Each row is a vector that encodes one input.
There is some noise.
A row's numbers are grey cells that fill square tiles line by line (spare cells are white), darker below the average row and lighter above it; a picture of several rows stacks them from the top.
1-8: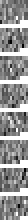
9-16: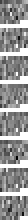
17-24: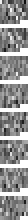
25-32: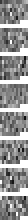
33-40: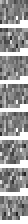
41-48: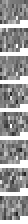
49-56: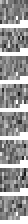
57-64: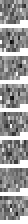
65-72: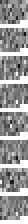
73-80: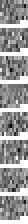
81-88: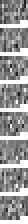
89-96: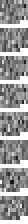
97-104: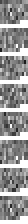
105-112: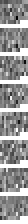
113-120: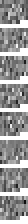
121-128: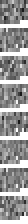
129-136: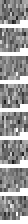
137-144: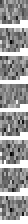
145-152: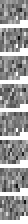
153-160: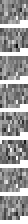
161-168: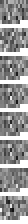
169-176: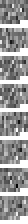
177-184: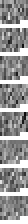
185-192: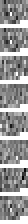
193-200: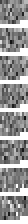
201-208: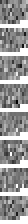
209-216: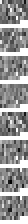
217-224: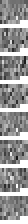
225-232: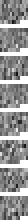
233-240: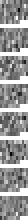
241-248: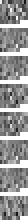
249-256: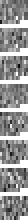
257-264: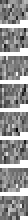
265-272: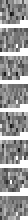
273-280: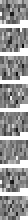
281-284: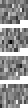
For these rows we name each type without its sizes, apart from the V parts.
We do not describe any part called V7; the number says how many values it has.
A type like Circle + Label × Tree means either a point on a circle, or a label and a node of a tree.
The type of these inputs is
Bool × (Label + Line) × V7.
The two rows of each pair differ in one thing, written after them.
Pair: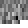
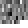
the value of V7
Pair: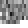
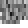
the label
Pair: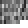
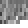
the value of V7
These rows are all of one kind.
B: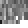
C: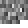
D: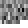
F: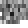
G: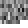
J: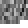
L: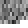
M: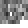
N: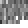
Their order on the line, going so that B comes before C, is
B, M, J, F, N, C, L, G, D.
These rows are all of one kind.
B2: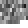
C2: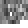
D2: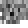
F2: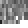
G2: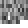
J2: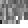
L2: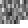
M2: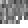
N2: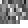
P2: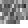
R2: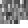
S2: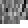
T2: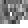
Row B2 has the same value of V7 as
D2 and P2.
